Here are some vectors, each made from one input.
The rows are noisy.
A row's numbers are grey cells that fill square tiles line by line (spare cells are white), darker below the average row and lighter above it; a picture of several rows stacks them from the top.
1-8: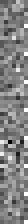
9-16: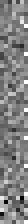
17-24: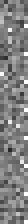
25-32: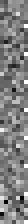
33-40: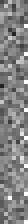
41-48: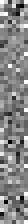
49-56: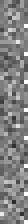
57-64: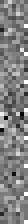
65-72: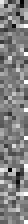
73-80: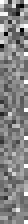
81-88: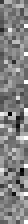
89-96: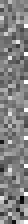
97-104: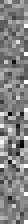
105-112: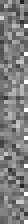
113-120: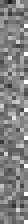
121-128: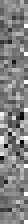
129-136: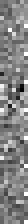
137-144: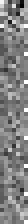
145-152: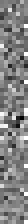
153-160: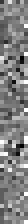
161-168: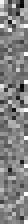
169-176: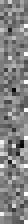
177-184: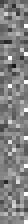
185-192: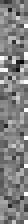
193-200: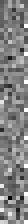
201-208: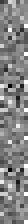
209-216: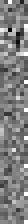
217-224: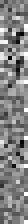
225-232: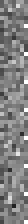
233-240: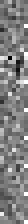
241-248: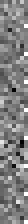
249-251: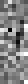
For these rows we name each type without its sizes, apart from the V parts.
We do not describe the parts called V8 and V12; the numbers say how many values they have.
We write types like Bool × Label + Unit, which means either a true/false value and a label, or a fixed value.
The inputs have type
Bool × Bool × Bool × Bool × Line × V8 × V12 + Circle.
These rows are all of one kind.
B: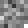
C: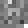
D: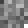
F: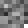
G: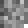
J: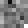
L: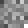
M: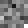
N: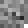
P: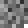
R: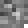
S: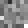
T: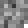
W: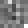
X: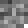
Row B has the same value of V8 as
J, M, N and S.
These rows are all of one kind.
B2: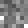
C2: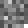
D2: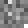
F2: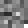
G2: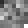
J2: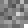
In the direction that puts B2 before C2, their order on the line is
J2, D2, G2, B2, C2, F2.
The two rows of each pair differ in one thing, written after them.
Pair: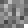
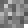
the value of V8
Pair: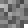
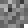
one of the four true/false values
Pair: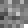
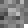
the value of V8
